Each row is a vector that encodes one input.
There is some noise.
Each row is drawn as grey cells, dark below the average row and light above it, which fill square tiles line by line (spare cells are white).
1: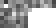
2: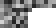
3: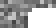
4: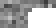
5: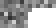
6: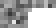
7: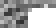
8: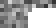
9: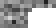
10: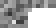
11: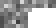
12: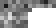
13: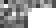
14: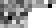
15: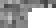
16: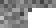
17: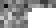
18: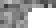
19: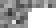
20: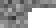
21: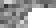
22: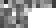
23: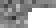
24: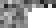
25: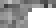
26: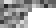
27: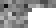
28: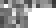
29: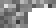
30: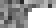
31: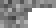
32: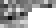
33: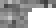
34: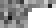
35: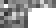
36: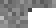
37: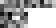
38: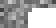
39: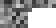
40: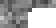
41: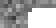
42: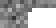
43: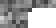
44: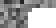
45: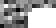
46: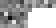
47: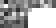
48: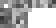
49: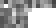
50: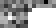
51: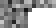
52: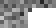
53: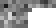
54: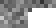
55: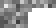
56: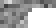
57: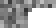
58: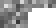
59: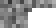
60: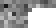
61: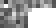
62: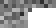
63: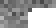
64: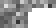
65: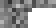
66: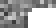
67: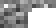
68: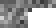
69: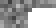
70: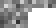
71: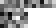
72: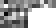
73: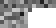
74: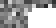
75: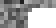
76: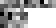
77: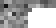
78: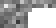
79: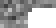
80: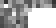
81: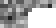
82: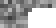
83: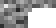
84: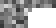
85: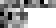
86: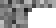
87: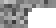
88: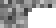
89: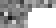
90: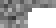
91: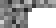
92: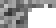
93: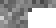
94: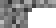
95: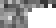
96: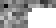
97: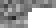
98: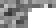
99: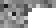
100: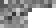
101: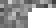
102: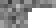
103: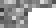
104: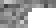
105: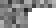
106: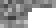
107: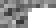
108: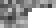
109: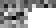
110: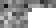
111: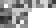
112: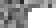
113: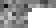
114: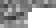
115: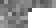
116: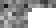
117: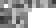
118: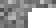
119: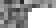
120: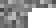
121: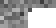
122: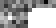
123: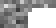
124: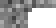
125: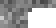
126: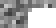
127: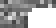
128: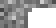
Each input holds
either a point on a 9-point circle, or a fixed value.
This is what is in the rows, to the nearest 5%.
About 95% of them hold a point on a 9-point circle. The rest hold a fixed value.
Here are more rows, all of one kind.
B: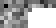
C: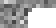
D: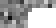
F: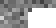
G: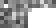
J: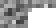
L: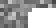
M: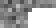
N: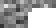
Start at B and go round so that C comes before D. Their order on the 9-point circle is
B, C, L, G, N, J, D, M, F.
